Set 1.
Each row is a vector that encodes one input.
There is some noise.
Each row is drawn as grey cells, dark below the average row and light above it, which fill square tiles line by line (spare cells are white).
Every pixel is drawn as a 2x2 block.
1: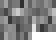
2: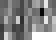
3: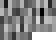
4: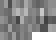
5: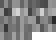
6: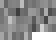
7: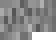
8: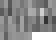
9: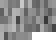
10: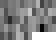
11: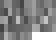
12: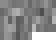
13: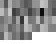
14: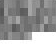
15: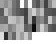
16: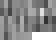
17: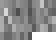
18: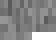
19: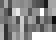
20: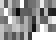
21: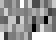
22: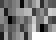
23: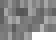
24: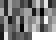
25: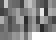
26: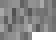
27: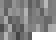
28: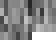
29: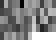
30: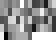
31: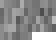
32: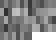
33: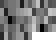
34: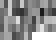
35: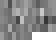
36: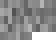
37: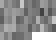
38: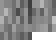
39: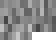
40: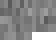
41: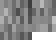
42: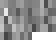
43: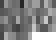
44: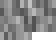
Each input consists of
either a fixed value, or a node of an 8-node tree.
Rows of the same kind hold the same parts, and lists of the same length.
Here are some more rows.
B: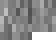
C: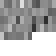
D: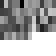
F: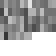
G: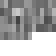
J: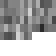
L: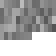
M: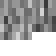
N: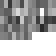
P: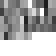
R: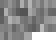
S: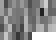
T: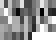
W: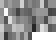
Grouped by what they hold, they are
B, C, D, F, G, L, M, N, P, R, S, T, W
J

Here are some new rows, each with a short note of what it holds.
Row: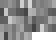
a node of an 8-node tree
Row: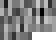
a fixed value
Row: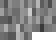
a fixed value
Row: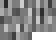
a fixed value
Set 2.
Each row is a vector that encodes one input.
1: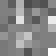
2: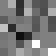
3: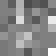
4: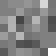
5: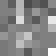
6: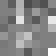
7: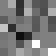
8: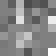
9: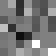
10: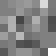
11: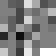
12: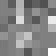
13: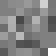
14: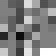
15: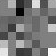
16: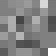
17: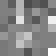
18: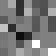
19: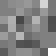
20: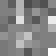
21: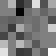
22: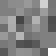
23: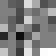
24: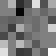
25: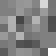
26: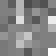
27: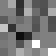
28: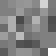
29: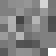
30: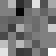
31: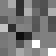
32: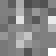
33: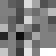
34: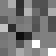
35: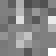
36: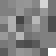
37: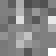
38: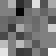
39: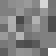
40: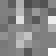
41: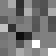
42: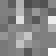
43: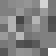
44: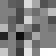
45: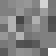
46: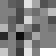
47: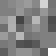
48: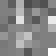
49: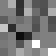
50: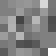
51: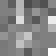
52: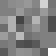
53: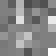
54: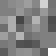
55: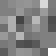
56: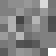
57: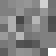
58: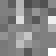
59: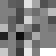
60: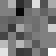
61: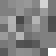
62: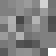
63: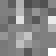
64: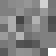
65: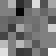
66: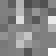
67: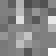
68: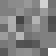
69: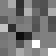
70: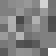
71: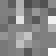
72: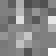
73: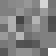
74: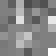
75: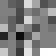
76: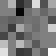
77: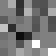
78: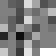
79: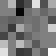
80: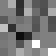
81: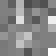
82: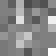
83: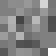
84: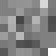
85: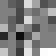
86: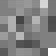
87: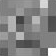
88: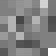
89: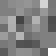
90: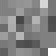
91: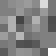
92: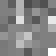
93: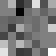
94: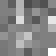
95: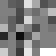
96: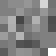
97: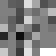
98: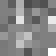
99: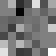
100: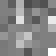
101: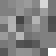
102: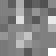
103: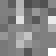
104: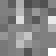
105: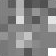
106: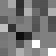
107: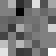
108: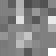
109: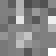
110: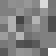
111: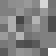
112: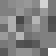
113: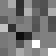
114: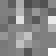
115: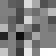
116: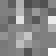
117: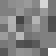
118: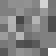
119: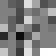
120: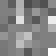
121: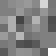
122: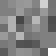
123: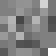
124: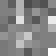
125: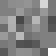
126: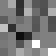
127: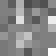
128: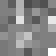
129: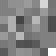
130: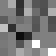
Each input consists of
one of 5 labels.
